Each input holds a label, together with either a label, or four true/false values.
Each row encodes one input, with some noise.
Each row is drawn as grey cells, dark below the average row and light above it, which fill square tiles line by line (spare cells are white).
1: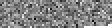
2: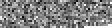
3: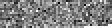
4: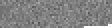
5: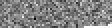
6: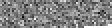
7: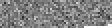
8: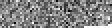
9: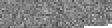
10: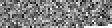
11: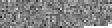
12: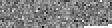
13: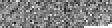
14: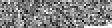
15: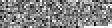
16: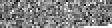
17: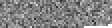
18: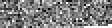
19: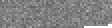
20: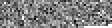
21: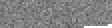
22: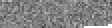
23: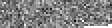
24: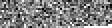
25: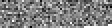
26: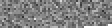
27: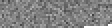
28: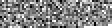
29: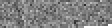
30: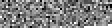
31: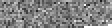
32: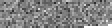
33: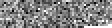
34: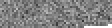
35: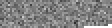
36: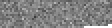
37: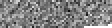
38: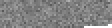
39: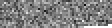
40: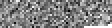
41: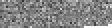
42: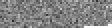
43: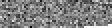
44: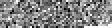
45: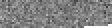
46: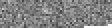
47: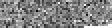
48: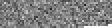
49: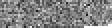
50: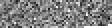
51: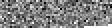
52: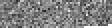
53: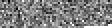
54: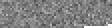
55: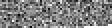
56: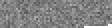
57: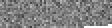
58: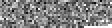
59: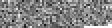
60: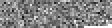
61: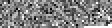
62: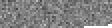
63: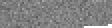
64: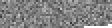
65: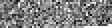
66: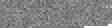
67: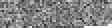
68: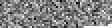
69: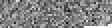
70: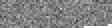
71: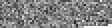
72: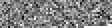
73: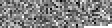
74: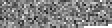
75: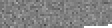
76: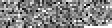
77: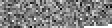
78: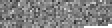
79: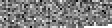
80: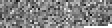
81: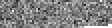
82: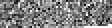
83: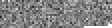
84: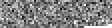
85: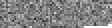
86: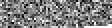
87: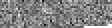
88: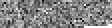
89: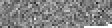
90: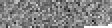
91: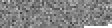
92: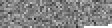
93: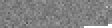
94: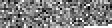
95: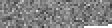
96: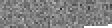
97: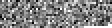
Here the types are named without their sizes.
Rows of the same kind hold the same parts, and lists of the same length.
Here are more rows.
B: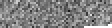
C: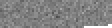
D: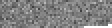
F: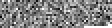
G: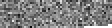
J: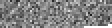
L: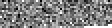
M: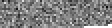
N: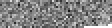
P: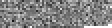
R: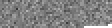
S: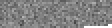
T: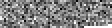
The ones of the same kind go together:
B, C, D, F, G, J, L, M, P, R, S
N, T

